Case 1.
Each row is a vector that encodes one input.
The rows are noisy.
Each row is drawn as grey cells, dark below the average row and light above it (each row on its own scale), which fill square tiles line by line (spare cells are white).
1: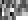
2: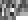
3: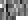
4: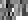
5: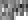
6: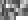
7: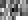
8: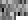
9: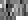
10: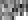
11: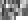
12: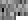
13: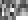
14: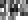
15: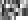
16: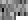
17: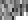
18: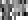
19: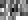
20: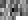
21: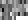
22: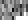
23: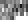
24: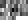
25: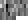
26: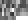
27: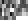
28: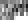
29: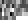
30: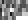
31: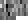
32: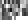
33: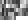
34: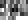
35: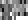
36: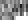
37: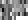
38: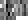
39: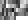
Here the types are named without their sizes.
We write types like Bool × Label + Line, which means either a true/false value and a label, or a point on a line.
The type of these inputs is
Circle.
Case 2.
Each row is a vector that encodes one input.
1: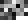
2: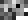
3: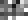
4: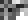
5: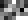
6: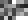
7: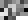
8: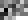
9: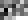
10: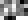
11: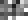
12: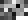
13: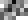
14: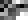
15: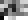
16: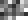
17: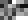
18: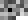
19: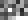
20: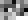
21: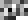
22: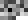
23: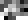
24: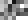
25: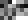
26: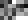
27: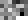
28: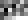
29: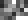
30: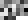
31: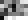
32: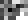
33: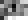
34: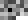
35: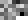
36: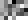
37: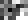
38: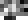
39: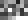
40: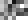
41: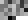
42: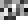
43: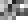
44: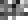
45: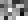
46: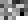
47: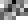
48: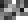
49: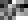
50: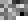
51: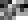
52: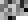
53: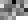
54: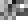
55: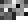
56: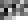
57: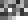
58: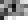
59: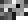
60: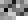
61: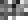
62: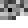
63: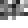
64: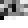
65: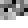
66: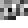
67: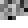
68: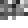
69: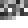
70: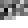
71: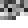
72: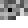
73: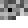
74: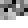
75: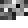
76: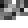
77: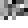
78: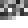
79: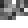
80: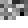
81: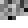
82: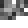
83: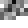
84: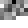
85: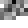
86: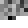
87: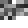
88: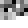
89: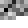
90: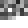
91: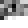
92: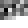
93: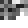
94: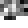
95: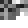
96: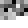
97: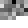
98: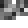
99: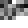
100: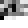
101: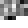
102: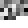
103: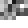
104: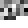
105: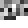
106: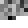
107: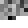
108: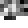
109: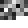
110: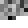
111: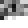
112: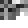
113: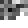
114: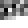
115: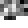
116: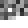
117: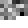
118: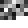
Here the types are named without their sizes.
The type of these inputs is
Bool × Bool × Bool × Bool.
